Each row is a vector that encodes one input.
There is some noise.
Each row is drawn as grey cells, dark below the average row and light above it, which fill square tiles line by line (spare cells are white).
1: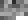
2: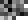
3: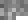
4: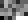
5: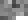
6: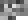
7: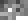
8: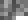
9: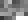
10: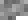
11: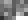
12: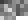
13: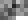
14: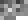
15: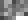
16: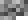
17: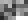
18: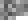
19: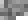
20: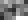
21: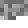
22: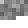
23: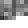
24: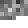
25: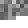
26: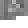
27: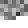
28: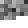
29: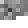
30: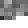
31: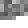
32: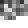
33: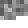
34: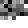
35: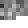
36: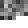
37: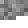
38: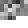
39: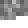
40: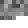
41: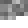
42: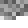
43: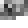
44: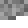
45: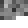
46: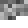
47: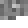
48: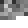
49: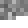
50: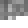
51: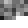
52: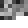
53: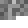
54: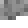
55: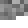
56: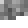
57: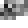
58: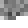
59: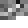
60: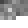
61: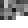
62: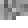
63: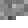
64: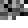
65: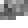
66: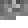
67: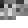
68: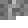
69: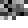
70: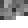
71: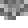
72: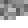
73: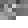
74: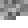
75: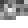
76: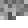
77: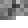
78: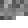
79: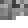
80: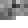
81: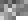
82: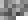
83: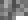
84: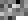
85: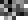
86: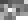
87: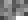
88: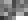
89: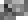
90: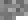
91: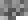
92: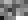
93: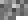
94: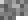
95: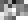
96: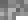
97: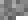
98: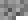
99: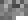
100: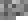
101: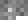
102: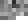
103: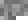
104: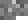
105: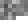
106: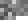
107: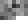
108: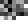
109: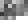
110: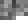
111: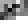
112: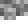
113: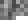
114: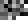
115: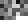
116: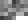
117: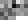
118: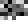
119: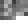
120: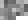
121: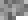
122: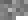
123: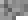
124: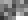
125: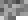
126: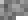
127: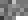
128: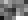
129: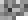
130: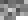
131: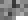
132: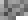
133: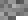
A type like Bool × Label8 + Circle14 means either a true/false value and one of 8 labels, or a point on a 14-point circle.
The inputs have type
List3(Line8).
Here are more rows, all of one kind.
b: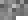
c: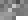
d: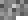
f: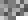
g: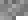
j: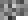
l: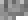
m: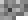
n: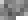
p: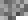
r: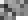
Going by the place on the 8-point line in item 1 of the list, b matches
c, d, g and l.
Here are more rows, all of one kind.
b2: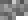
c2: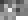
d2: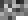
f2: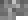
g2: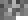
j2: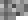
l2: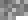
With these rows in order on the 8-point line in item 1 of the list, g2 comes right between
d2 and f2.
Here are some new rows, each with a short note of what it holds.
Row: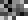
the empty list
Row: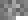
a list of three items
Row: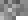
a list of two items
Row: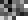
the empty list
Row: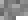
a list of two items
